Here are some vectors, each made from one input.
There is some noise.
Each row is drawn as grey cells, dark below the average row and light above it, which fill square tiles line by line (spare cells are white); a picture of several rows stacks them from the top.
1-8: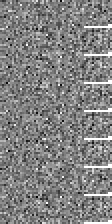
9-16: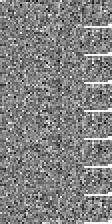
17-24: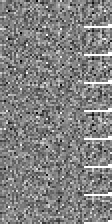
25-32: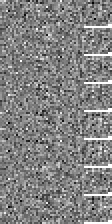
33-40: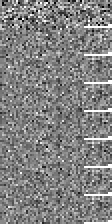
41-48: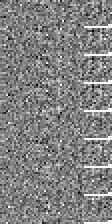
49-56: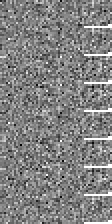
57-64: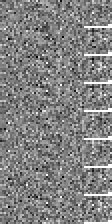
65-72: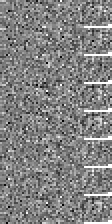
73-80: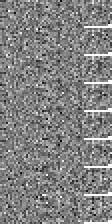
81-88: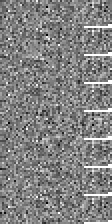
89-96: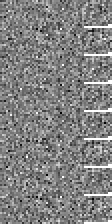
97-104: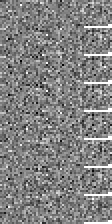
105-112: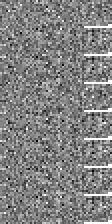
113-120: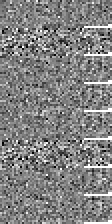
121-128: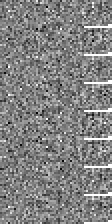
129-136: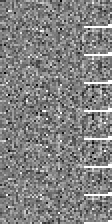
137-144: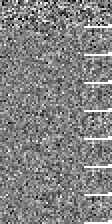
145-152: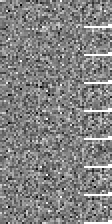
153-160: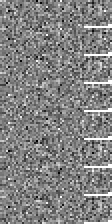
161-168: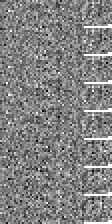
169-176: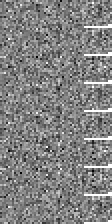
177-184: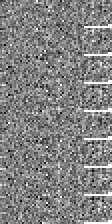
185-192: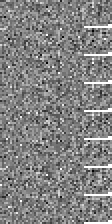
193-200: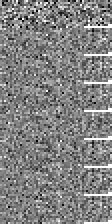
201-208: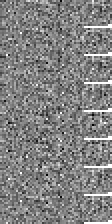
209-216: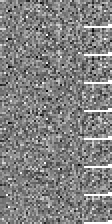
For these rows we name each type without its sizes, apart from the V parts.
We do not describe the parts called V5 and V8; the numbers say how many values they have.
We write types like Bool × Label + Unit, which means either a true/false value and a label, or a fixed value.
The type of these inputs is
Circle + Label × V5 × V8 + Unit.
